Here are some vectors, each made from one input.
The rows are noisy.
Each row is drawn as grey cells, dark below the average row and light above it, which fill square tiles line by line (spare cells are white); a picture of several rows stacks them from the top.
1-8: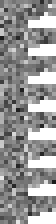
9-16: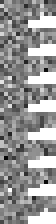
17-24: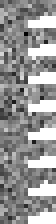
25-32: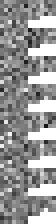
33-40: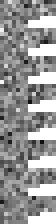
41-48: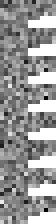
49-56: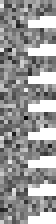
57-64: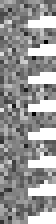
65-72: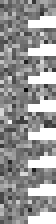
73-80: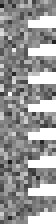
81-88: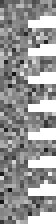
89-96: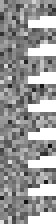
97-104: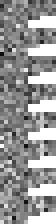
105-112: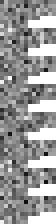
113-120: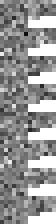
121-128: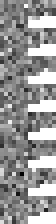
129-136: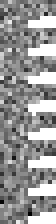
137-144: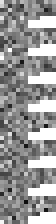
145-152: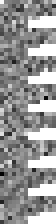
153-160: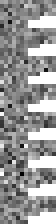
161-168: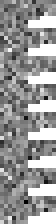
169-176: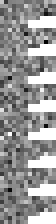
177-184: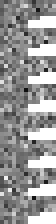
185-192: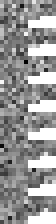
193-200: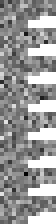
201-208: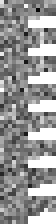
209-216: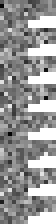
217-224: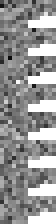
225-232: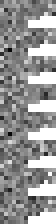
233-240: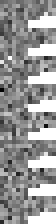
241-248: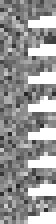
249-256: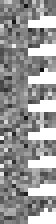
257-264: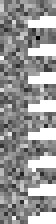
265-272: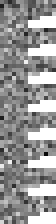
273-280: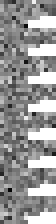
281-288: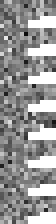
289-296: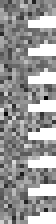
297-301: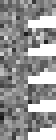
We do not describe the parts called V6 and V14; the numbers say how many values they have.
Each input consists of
a point on a 9-point line, a value of V6 and a value of V14, together with either a fixed value, or four true/false values.
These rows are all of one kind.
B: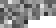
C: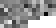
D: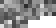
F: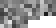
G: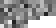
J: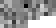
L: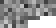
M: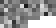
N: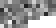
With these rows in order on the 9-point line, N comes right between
C and G.
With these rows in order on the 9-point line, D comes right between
B and F.
